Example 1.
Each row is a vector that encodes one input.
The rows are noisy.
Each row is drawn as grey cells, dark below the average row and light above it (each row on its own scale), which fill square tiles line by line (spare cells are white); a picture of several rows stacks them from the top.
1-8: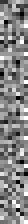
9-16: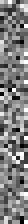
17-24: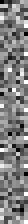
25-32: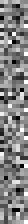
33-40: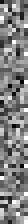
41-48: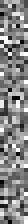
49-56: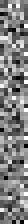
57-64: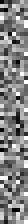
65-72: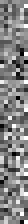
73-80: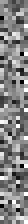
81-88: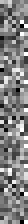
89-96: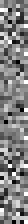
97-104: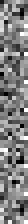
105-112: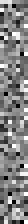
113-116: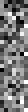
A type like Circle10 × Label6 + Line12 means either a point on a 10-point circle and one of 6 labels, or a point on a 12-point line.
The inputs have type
(Bool × Bool × Bool + Unit) × Label9.
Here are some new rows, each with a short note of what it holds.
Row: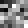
one of 9 labels
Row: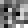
one of 9 labels and three true/false values
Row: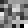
one of 9 labels
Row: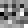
one of 9 labels and three true/false values
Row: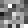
one of 9 labels and three true/false values
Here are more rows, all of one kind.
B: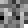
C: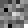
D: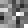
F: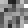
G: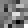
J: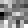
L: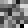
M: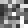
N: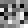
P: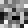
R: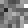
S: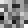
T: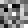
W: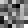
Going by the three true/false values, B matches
F, P, R and S.
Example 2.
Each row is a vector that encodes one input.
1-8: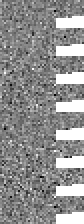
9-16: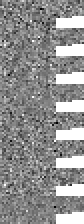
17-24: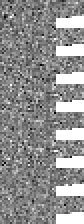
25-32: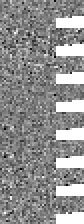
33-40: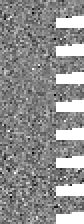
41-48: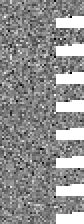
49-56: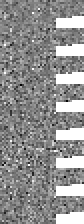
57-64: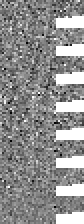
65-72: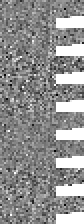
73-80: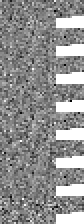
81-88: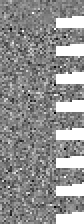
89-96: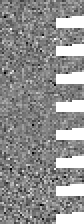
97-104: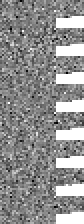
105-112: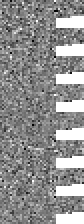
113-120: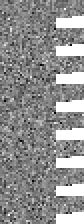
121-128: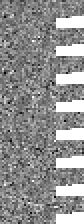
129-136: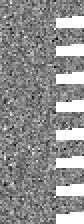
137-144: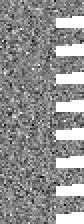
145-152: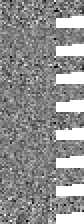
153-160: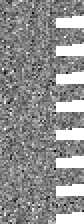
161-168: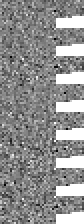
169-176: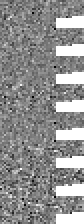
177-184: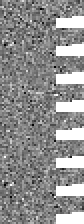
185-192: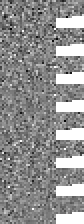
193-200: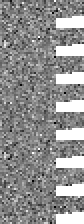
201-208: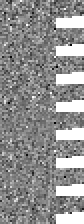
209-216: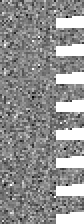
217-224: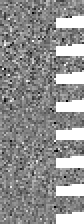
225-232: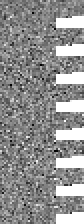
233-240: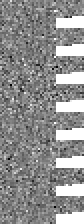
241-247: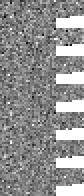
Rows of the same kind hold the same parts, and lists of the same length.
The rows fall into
2 kinds.
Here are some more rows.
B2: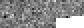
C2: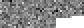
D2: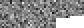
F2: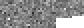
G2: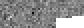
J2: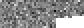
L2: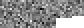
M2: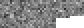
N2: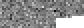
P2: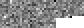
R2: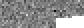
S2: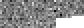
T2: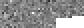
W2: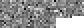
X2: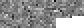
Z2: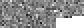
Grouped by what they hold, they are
B2, C2, D2, F2, G2, J2, M2, N2, P2, R2, S2, T2, W2, X2, Z2
L2

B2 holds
a point on a 19-point circle and a true/false value.
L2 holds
a fixed value.
